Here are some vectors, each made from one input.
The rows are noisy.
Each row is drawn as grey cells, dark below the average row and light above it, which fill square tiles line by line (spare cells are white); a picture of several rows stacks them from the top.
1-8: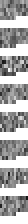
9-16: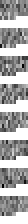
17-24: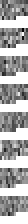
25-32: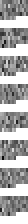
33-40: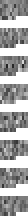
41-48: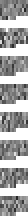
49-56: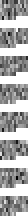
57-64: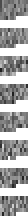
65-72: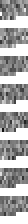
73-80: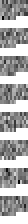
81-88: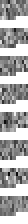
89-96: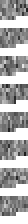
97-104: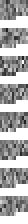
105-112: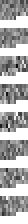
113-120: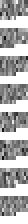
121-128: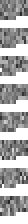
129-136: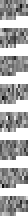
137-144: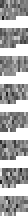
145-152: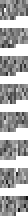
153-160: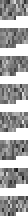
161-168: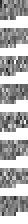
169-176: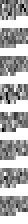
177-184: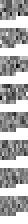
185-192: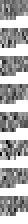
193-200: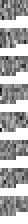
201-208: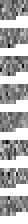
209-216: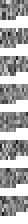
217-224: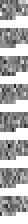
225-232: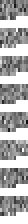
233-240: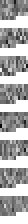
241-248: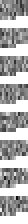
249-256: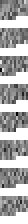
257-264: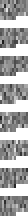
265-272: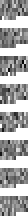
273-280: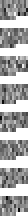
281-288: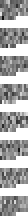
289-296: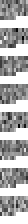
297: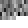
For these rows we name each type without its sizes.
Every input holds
a label, a point on a line and a node of a tree, together with either a node of a tree, or four true/false values.
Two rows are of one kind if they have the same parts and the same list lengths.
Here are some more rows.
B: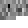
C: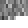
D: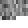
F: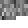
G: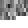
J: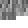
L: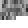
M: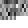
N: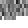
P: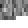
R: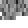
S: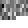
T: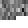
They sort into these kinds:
B, G, N, R
C, D, F, J, L, M, P, S, T

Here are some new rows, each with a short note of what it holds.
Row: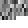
a label, a point on a line, a node of a tree and four true/false values
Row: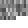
a label, a point on a line and a node of each of two trees
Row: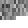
a label, a point on a line and a node of each of two trees
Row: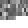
a label, a point on a line, a node of a tree and four true/false values
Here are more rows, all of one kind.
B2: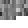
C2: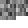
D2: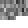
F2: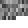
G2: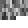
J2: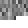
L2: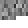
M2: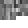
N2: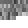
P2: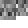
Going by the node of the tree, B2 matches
G2 and J2.
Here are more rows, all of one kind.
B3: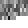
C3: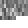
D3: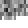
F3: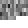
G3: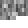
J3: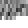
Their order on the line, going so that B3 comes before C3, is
J3, D3, B3, C3, G3, F3.
